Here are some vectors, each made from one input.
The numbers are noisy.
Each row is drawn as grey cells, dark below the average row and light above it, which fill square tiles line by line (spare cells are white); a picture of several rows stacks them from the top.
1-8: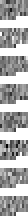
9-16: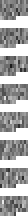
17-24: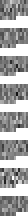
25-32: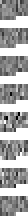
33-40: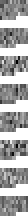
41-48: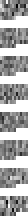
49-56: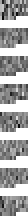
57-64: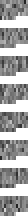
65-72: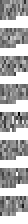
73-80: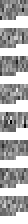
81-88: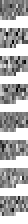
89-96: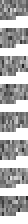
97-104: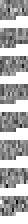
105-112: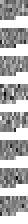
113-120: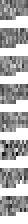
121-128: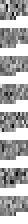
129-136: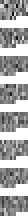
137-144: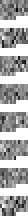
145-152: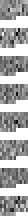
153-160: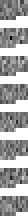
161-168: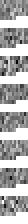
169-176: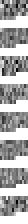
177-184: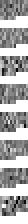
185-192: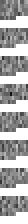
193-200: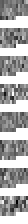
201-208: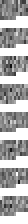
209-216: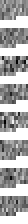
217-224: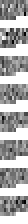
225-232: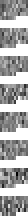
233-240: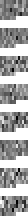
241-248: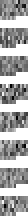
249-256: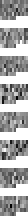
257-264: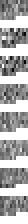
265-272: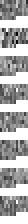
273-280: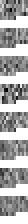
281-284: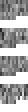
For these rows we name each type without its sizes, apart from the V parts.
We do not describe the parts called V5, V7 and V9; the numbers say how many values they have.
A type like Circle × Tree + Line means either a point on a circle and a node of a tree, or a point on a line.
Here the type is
((Bool × Bool × Bool × Bool + Unit) × Label + V5) × Label + V7 × V9.
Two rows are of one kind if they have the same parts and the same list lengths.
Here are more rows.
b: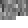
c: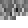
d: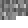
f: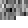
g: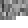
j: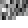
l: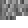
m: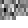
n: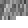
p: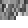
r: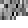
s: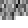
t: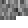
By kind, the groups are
b, g, t
c, f, p
d, l, n
j, m, r, s

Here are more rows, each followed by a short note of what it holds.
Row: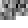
a value of V7 and a value of V9
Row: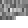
two labels
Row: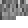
two labels and four true/false values
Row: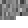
two labels and four true/false values
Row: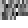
a value of V7 and a value of V9
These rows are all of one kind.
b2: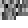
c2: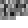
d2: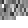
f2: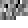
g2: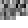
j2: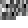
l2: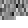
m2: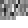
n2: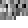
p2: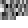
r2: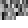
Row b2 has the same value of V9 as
f2 and g2.
